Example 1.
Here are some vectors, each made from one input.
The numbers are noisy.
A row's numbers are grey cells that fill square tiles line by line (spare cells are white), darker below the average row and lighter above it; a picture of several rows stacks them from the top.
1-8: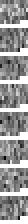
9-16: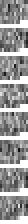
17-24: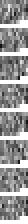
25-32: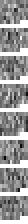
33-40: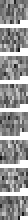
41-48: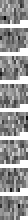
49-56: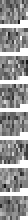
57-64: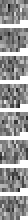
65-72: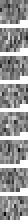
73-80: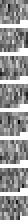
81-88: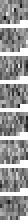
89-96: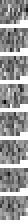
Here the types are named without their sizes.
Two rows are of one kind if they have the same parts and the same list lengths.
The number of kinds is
2.
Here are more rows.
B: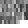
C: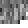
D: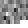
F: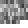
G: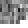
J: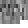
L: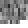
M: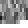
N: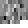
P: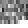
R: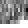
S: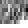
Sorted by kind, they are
B, D, F, M, N, P, R, S
C, G, J, L

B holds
a node of a tree.
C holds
a label.
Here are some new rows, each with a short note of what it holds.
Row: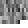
a label
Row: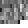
a label
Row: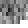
a label
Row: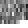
a node of a tree
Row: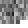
a label
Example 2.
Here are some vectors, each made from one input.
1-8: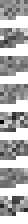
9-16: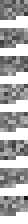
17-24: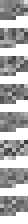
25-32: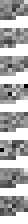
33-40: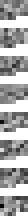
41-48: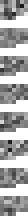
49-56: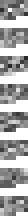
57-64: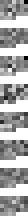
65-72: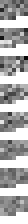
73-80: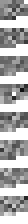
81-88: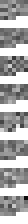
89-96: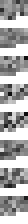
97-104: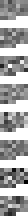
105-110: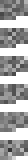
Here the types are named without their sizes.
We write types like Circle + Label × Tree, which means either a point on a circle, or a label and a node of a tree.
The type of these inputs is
Bool × Bool × Bool + Label.
